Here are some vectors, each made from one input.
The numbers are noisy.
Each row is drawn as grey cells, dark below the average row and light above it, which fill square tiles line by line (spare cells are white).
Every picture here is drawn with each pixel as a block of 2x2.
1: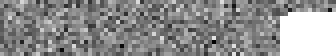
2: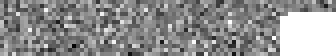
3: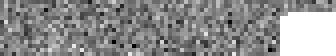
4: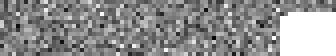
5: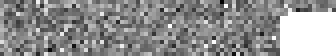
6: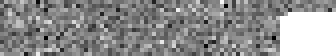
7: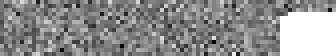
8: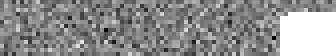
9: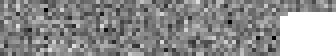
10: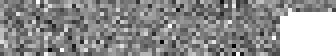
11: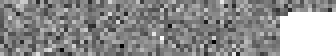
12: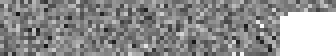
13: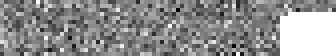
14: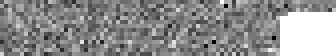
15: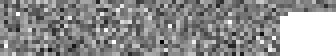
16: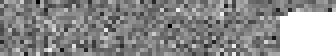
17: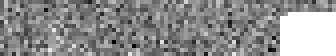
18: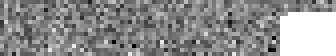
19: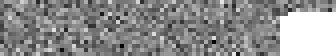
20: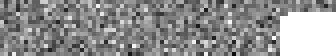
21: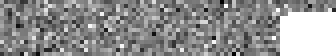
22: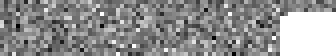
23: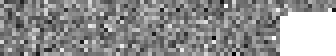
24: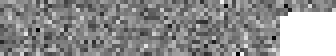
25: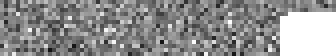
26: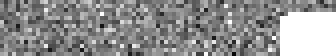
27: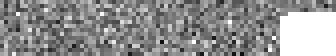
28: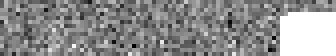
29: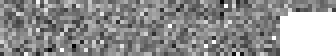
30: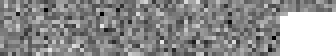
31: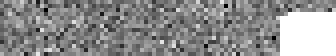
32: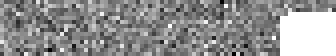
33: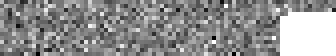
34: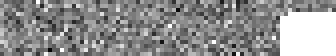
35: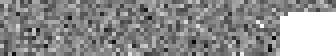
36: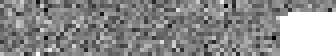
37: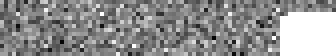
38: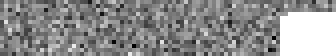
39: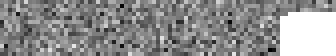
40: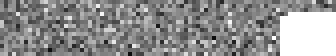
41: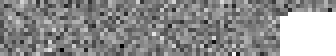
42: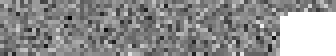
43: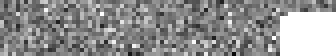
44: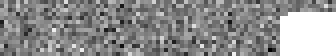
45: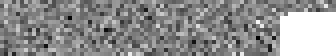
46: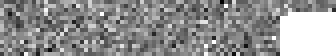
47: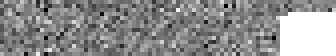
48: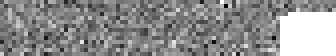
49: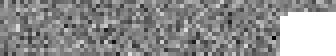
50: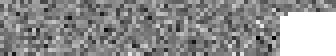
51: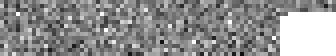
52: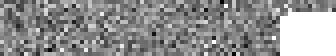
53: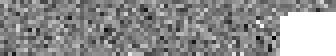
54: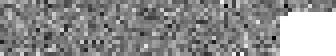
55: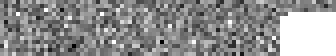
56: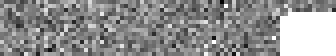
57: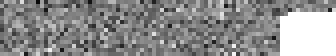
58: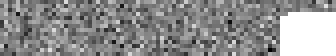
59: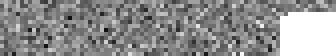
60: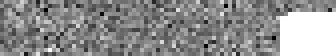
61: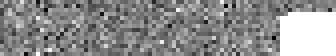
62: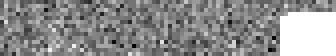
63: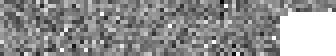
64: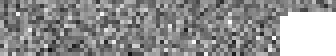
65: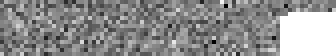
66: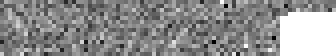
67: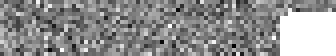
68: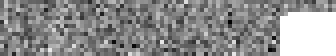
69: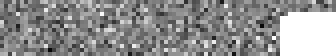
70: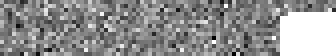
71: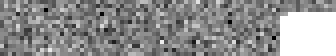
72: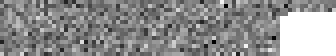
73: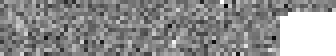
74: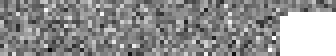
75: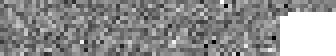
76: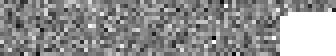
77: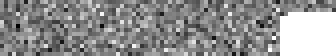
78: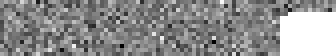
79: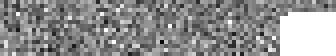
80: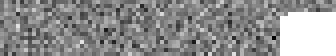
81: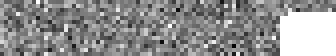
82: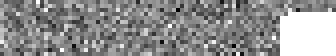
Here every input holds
a true/false value, together with either a point on a 4-point line, or a point on a 5-point line.
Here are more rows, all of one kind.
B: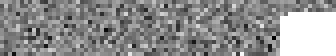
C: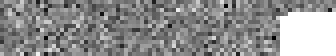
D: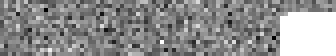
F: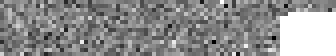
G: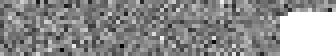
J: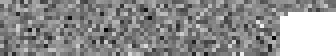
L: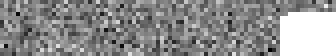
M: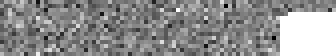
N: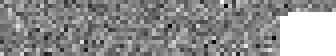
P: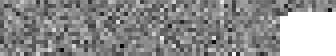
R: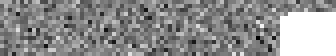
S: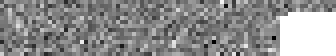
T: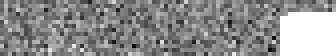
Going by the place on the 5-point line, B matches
J and R.
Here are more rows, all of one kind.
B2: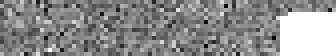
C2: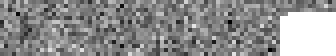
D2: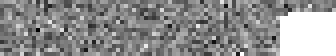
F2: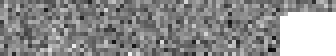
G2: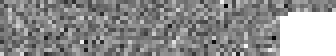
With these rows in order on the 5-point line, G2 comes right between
B2 and D2.
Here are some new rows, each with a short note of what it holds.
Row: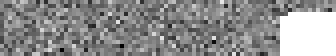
a point on a 5-point line and a true/false value
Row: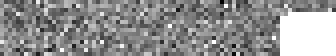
a point on a 4-point line and a true/false value
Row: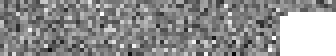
a point on a 4-point line and a true/false value
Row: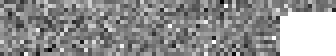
a point on a 4-point line and a true/false value
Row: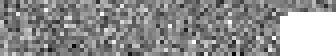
a point on a 4-point line and a true/false value
